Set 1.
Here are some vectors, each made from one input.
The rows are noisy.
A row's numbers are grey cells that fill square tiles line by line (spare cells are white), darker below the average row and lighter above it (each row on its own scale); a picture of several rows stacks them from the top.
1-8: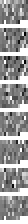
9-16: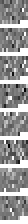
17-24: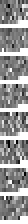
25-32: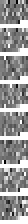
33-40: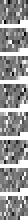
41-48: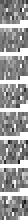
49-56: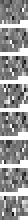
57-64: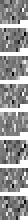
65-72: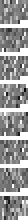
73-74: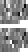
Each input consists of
a point on a 15-point line.
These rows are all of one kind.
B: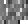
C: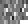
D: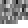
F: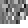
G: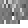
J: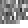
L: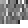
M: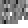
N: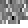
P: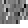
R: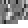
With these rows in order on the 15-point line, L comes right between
B and G.
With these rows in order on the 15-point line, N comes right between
B and C.
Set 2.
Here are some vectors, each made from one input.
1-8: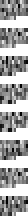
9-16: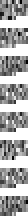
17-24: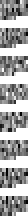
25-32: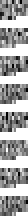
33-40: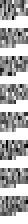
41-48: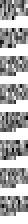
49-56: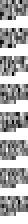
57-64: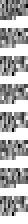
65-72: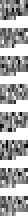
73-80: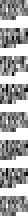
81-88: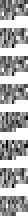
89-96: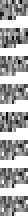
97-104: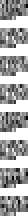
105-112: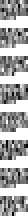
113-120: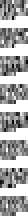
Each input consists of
a point on a 10-point circle.
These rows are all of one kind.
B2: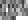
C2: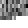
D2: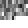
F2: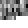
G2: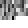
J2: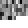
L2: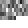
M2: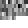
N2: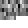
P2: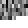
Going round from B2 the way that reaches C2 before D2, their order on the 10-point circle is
B2, L2, J2, P2, C2, F2, N2, M2, D2, G2.
